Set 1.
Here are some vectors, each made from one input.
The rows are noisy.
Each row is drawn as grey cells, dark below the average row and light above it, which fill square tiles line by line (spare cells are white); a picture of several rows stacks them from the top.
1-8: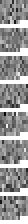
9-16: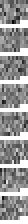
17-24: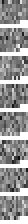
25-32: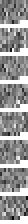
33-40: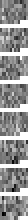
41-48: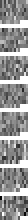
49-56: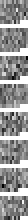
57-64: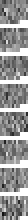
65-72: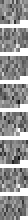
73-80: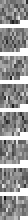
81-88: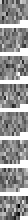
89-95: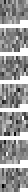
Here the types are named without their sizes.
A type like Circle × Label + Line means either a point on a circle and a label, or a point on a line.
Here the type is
Bool × Bool × Bool + Tree.
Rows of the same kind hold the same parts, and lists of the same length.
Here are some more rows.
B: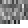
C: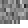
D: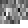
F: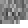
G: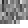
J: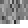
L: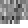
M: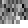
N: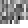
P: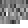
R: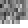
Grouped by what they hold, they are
B, C, G, J, L, N
D, F, M, P, R

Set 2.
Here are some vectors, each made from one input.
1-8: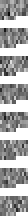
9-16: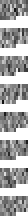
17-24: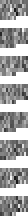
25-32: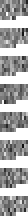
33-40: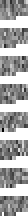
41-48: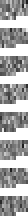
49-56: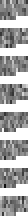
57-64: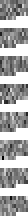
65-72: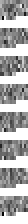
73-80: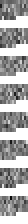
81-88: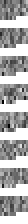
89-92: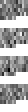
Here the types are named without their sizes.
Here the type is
(Bool × Bool × Bool × Bool + Unit) × Line.
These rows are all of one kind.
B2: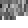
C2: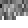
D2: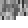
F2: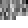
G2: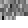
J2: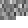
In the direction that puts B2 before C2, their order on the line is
B2, J2, G2, C2, D2, F2.
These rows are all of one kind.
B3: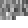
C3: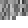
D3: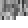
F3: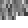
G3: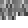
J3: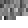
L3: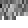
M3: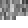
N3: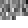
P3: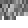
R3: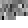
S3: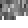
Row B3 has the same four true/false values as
F3, G3 and N3.
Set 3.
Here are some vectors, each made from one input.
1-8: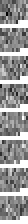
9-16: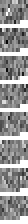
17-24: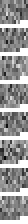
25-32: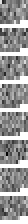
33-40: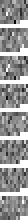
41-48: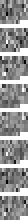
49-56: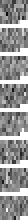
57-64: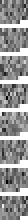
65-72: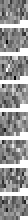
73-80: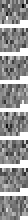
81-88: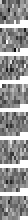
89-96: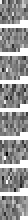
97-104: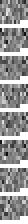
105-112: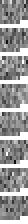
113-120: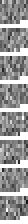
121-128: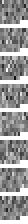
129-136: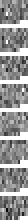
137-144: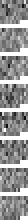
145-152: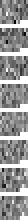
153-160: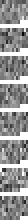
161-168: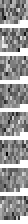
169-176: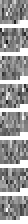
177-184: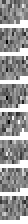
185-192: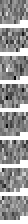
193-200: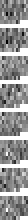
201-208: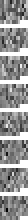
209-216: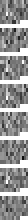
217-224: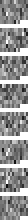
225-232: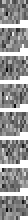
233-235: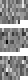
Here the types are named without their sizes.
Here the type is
Bool × Bool × Bool + Tree + Unit.
